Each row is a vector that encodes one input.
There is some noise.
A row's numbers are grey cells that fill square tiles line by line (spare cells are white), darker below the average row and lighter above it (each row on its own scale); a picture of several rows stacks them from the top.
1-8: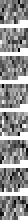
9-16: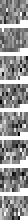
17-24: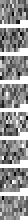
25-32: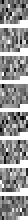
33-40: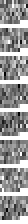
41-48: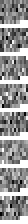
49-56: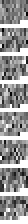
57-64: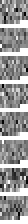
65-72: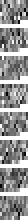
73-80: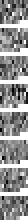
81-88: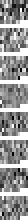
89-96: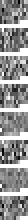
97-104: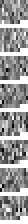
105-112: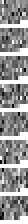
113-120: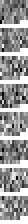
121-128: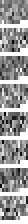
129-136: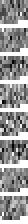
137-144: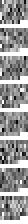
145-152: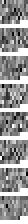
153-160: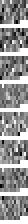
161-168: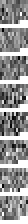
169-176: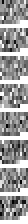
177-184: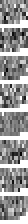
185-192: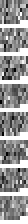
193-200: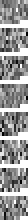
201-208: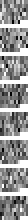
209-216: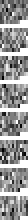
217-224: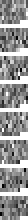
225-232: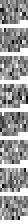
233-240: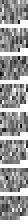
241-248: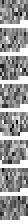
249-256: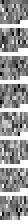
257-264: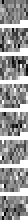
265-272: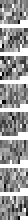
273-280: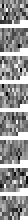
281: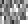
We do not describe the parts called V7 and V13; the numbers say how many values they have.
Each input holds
a point on an 11-point line, a true/false value, a value of V7 and a value of V13.
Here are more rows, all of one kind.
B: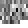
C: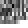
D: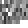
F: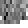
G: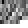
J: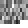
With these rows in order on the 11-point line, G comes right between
C and F.
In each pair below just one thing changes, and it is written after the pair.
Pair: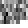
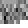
the value of V7
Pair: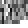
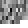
the value of V13
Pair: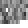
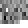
the value of V7
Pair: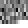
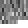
the value of V7
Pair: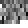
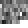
the true/false value
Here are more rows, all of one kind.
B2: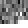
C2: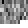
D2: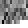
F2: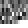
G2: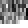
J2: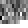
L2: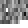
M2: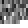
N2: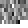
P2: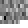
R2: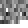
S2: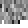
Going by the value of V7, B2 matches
L2, N2 and R2.
